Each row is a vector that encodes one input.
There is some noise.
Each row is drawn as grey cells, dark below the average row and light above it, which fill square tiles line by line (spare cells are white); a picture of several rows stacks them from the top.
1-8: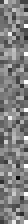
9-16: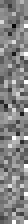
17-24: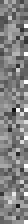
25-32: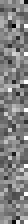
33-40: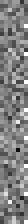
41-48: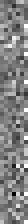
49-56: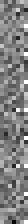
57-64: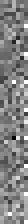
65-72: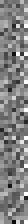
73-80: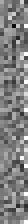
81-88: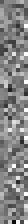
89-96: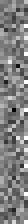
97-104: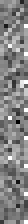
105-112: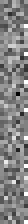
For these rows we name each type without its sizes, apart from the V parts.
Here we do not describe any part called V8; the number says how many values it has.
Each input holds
a point on a line, together with either a point on a line, or a value of V8.
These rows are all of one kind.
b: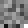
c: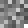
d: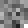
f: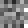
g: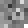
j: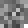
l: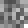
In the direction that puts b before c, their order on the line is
g, d, j, l, f, b, c.
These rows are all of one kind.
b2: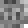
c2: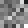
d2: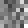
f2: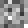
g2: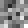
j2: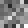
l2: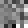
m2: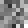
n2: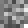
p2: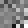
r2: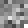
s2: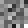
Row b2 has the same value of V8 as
g2 and n2.
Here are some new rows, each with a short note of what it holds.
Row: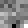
a point on a line and a value of V8
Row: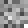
a point on a line and a value of V8
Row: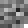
a point on each of two lines
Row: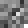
a point on each of two lines
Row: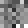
a point on a line and a value of V8
